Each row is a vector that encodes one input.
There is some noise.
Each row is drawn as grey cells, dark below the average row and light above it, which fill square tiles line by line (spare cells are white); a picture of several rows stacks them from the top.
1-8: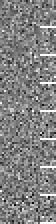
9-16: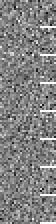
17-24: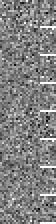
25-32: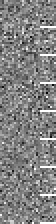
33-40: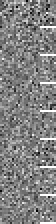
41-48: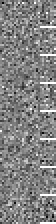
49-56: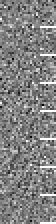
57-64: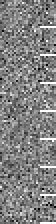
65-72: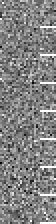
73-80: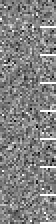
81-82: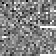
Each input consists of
one of 5 labels, together with either a point on a 5-point circle and a true/false value, or a point on a 4-point line.
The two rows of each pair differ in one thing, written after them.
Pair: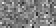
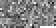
the label
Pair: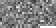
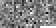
the place on the 5-point circle
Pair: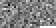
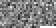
the label
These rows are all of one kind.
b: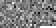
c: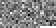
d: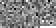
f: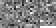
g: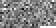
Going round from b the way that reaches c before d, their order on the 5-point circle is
b, f, c, d, g.
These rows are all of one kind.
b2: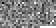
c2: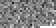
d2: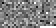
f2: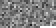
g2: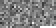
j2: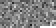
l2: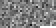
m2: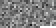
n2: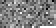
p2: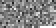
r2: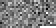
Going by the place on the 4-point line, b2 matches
c2, n2 and p2.
